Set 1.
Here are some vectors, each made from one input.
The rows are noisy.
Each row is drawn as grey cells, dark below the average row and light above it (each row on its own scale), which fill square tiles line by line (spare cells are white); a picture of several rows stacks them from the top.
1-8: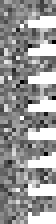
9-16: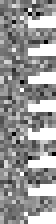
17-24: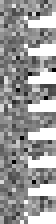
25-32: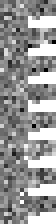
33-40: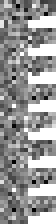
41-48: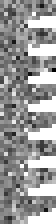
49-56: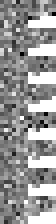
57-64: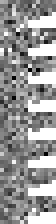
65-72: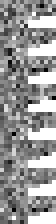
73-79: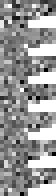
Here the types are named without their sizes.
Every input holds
either a fixed value, or a label and three true/false values.
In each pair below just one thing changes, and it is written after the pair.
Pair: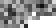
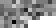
the label
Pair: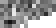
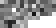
one of the three true/false values
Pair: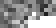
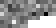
the label
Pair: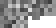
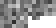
one of the three true/false values
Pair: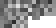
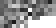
one of the three true/false values
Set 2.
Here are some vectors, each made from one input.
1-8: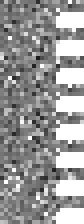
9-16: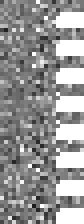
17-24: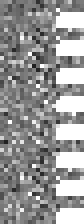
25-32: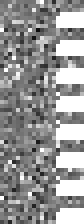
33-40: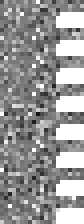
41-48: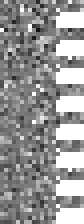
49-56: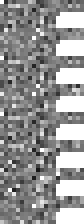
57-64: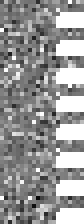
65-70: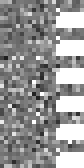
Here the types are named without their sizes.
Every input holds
either a label, or three true/false values.
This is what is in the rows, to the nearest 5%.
About 40% of them hold a label. The rest hold three true/false values.
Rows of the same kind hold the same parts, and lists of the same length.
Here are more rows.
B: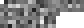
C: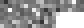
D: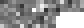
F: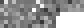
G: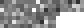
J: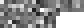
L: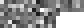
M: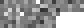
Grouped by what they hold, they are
B, J, L
C, D, F, G, M

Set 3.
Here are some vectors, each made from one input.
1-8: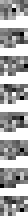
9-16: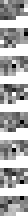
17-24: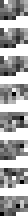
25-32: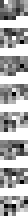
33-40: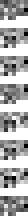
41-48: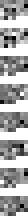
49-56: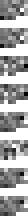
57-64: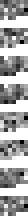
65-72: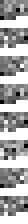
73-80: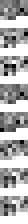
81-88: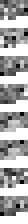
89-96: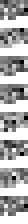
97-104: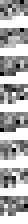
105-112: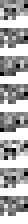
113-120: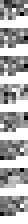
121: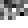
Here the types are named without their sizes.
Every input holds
either a point on a line, or three true/false values.
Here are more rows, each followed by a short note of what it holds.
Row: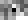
a point on a line
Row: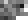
three true/false values
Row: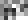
a point on a line
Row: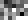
three true/false values
